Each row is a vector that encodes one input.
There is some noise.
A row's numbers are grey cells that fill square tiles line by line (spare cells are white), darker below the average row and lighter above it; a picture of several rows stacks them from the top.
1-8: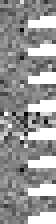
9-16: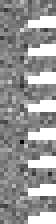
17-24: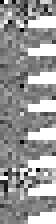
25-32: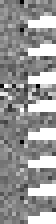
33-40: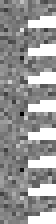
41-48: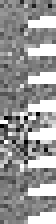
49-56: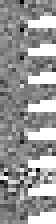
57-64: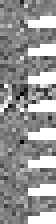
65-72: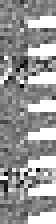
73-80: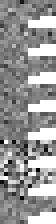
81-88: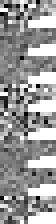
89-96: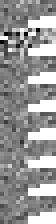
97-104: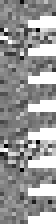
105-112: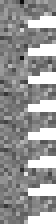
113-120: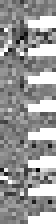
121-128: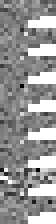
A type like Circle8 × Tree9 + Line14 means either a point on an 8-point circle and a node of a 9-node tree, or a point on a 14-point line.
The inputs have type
Line8 + Line9 × (Line9 + Tree9).
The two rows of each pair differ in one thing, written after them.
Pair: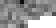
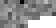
the node of the tree
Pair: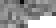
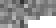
the node of the tree
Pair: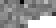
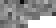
the place on the 9-point line
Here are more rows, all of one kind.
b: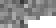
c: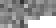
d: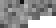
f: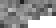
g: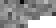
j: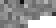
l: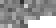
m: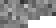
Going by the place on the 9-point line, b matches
f and m.
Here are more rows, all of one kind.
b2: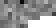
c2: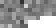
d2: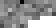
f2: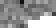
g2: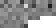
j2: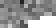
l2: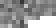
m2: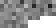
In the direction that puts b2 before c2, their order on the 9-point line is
b2, d2, l2, f2, m2, c2, g2, j2.
